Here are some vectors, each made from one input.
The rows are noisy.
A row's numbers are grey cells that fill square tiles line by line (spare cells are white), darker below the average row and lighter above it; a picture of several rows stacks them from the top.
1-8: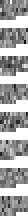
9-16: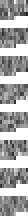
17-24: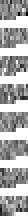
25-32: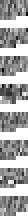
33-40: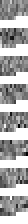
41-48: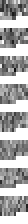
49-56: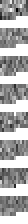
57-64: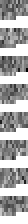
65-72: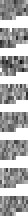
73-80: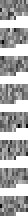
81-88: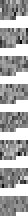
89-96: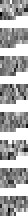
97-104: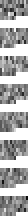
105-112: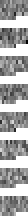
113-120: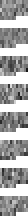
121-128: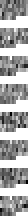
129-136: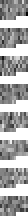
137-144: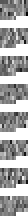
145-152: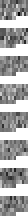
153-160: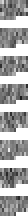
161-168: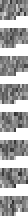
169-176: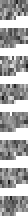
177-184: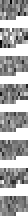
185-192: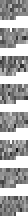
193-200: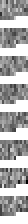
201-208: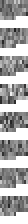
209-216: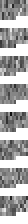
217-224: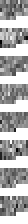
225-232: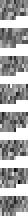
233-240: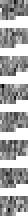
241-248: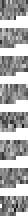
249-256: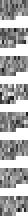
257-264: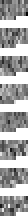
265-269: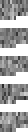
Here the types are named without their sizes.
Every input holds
a node of a tree and three true/false values, together with either a fixed value, or a node of a tree.
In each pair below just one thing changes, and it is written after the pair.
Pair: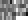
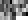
one of the three true/false values
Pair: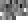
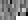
the node of one of the two trees
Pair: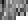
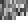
one of the three true/false values
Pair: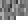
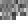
the node of one of the two trees
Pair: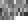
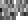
one of the three true/false values
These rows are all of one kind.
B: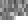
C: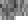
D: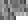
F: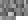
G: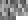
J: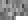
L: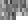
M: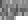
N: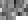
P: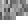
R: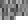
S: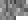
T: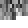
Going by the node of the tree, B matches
C, D, G and L.
